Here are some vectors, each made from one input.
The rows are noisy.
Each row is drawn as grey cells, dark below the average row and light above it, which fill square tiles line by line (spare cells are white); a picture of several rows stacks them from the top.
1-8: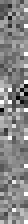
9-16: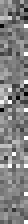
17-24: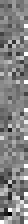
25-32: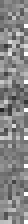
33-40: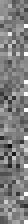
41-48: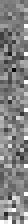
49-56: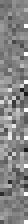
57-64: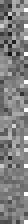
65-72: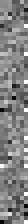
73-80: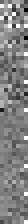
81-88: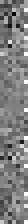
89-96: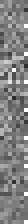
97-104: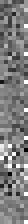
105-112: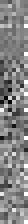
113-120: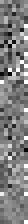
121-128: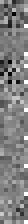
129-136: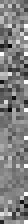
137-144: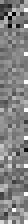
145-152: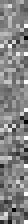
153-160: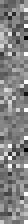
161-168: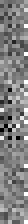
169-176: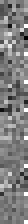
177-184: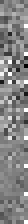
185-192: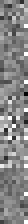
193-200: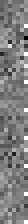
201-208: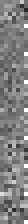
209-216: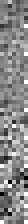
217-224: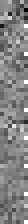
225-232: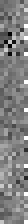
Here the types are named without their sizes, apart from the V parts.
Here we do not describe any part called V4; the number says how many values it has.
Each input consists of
a value of V4, together with a list of items, each a label and a point on a line.
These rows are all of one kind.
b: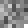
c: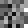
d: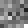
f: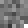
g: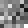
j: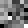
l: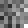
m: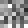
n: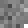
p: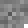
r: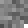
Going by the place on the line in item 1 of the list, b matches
f, l, p and r.
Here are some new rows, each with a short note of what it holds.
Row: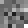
a value of V4, together with a list of two items
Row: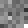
a value of V4, together with a list of one item
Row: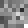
a value of V4, together with the empty list
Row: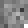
a value of V4, together with the empty list
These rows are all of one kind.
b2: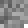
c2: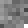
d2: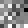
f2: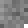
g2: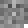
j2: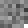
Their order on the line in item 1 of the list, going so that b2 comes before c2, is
b2, f2, j2, c2, d2, g2.
